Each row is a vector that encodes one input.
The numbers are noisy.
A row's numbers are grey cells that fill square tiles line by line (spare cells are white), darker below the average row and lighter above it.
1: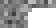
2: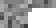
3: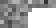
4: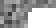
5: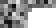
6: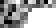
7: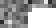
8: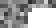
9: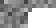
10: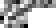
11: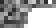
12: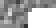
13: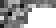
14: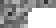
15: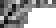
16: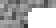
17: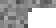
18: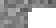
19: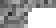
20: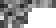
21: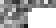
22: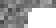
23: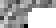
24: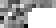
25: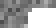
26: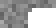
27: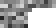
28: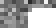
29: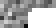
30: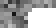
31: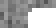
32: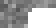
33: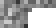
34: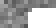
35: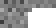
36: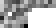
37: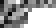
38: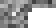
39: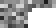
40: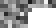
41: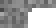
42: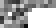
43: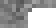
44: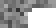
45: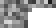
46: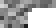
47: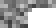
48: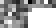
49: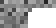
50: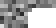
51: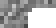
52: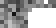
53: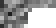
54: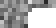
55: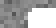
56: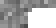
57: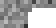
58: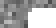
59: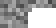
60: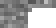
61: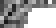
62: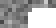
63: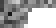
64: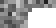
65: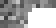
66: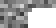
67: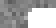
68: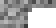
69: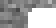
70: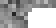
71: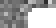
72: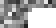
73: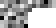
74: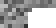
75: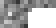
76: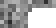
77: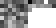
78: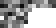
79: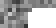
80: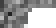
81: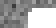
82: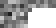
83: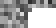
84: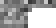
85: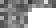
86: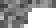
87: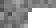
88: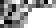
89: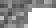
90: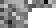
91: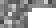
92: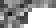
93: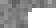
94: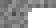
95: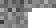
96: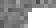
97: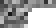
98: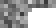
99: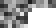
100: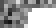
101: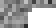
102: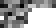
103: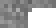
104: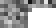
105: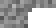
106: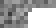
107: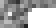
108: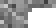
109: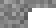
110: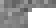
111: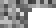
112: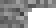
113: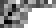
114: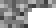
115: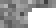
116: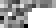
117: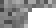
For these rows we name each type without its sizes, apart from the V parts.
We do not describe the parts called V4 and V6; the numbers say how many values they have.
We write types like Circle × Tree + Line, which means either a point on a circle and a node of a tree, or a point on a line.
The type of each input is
Bool × Bool × Bool × Bool × Circle × V4 × V6.
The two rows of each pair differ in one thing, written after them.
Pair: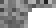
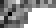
the value of V6
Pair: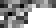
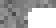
the value of V6
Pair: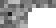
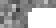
the value of V4
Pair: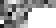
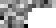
the place on the circle
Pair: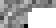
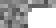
the value of V6
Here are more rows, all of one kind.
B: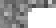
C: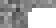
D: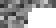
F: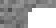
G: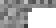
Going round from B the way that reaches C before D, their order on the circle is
B, C, G, F, D.
